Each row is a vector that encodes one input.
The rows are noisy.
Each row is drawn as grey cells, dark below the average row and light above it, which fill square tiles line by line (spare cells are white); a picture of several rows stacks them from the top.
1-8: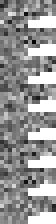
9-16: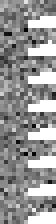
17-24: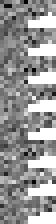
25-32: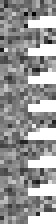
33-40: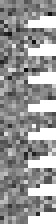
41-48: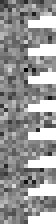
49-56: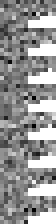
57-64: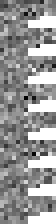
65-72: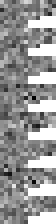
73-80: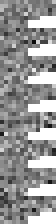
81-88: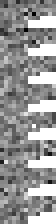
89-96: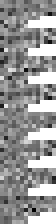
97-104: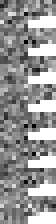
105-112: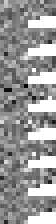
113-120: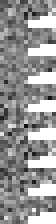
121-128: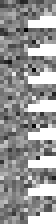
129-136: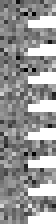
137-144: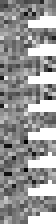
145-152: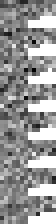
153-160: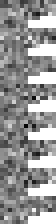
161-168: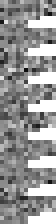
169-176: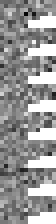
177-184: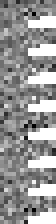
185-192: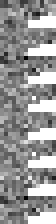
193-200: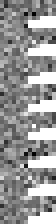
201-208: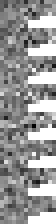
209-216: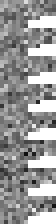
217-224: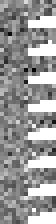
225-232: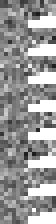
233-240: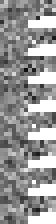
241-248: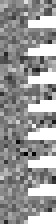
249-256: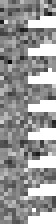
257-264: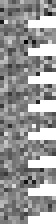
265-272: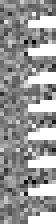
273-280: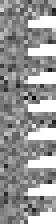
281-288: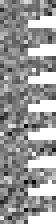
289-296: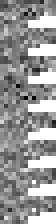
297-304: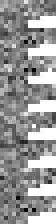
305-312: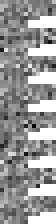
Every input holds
either a node of a 20-node tree, or four true/false values.
